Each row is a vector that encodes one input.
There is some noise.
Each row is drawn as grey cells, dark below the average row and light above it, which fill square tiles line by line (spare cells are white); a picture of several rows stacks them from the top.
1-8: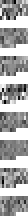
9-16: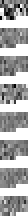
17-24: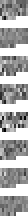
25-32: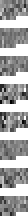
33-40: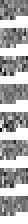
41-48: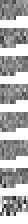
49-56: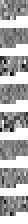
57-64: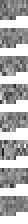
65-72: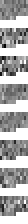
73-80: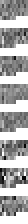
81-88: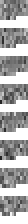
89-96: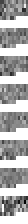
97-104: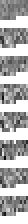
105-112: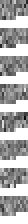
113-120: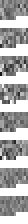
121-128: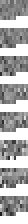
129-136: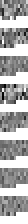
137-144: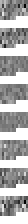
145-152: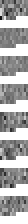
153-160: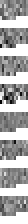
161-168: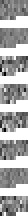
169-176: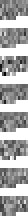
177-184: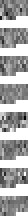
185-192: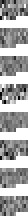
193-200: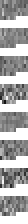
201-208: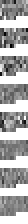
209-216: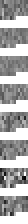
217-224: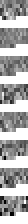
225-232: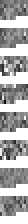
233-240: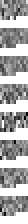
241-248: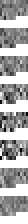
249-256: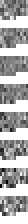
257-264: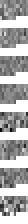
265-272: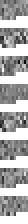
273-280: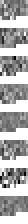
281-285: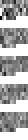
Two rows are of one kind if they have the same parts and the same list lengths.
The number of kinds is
2.
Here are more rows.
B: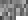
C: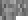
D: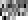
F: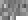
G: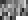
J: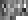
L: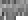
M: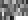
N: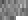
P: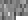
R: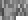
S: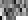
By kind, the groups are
B, G, P
C, D, F, J, L, M, N, R, S

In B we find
a fixed value.
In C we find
a node of a 10-node tree.
